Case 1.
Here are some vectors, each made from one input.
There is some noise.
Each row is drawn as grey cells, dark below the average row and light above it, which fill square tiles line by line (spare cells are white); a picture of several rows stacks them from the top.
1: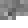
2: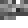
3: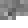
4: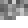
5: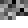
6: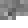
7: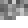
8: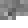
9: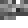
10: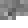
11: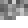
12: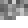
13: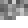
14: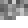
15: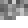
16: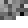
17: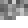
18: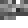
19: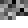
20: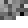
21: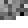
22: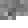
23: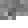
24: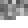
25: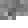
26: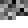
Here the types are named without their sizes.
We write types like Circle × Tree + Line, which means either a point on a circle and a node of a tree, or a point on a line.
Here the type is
Line.
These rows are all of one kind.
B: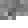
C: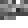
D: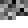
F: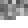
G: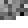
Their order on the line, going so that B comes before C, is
F, B, G, C, D.
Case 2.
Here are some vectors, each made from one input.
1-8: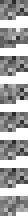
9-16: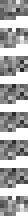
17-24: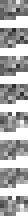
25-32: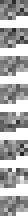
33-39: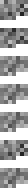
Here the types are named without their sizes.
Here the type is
Line.
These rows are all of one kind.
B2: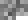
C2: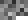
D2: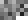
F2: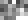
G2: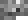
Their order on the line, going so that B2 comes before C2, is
F2, B2, D2, G2, C2.
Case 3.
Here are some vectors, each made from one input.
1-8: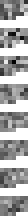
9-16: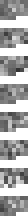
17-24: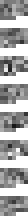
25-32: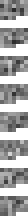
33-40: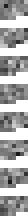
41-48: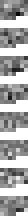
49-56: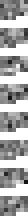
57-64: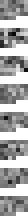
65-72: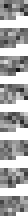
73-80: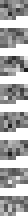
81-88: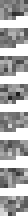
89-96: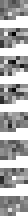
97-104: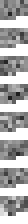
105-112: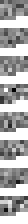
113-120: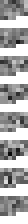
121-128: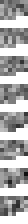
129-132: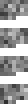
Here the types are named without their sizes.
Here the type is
Bool × Bool × Bool × Bool + Unit.
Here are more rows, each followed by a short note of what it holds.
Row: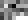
a fixed value
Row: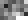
four true/false values
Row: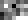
a fixed value
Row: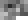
four true/false values
